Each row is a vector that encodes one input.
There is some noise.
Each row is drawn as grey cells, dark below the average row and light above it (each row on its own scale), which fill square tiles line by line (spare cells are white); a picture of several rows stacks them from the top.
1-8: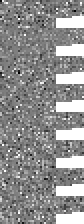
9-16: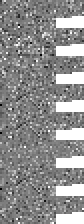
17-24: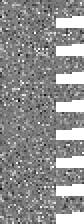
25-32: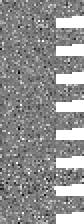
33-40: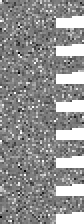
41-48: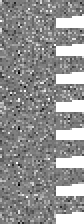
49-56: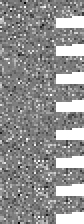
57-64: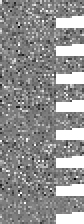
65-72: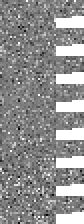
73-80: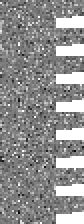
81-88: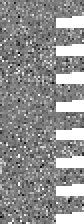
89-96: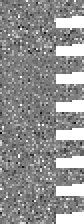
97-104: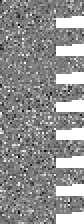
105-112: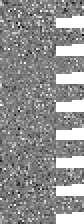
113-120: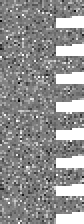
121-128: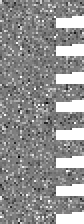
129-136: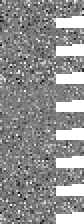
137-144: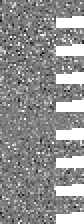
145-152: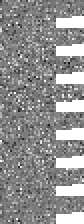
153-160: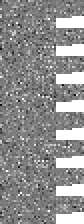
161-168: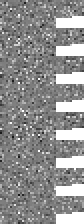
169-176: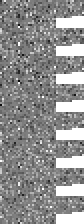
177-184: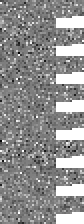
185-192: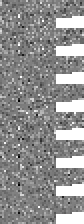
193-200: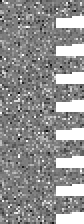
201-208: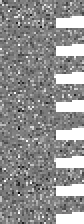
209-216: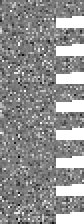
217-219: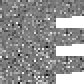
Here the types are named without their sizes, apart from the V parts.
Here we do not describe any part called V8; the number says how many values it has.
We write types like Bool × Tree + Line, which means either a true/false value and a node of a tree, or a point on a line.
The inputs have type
Label + Line × (Tree + V8).
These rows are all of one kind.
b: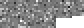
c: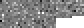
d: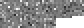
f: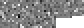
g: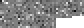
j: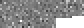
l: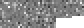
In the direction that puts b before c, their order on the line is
j, d, b, f, c, g, l.
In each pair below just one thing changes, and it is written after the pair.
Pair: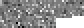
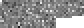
the place on the line
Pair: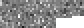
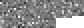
the place on the line
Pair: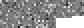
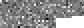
the node of the tree
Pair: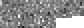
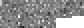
the node of the tree
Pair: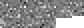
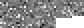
the node of the tree
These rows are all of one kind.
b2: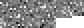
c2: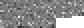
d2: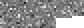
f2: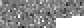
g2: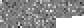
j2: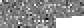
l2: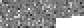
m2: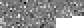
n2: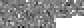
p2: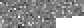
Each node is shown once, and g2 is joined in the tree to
m2, n2 and p2.
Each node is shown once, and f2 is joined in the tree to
l2.
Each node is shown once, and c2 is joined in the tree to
b2.
